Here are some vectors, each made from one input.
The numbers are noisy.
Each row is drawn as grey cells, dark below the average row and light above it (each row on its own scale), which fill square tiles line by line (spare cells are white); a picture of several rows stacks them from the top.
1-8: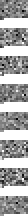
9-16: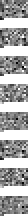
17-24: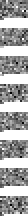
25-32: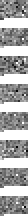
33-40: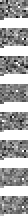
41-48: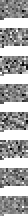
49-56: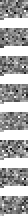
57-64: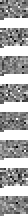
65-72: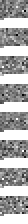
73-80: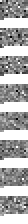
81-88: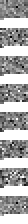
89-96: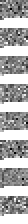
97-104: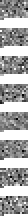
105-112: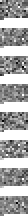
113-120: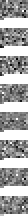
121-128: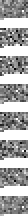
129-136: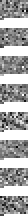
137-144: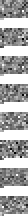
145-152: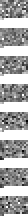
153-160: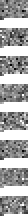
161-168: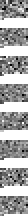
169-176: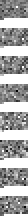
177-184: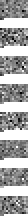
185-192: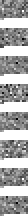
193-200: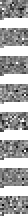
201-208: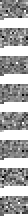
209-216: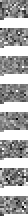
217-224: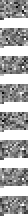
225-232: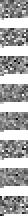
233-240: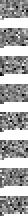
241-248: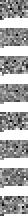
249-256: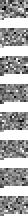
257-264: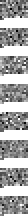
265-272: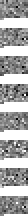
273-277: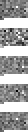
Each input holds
four true/false values, together with either a fixed value, or a node of a 13-node tree.
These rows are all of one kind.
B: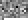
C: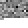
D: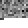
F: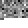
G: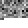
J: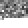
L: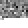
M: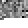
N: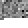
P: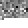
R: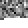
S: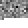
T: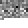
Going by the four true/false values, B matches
P, S and T.
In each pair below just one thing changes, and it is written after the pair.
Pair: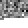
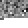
one of the four true/false values
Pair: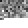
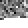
one of the four true/false values
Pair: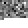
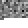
one of the four true/false values
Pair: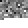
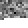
one of the four true/false values
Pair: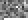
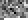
one of the four true/false values
